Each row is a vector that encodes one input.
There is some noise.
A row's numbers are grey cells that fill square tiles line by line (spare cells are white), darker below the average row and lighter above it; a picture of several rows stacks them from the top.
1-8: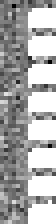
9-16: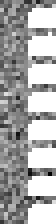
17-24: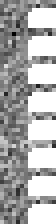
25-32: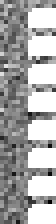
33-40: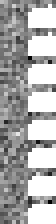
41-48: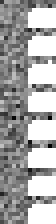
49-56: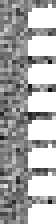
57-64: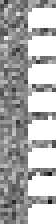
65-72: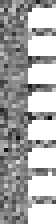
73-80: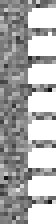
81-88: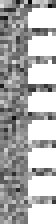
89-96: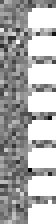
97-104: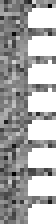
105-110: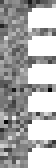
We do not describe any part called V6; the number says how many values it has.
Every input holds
a value of V6, together with either a point on a 4-point line and a true/false value, or a point on a 5-point line.
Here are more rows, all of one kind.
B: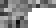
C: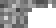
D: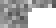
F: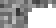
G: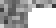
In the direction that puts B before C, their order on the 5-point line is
G, F, D, B, C.
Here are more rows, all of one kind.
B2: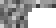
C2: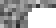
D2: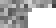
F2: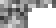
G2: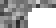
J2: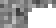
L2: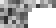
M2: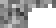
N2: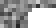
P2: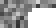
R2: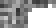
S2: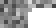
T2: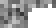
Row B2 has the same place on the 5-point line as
F2 and R2.
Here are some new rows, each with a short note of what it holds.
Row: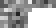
a point on a 5-point line and a value of V6
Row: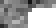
a point on a 4-point line, a true/false value and a value of V6
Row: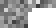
a point on a 5-point line and a value of V6
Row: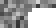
a point on a 5-point line and a value of V6
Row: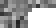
a point on a 5-point line and a value of V6
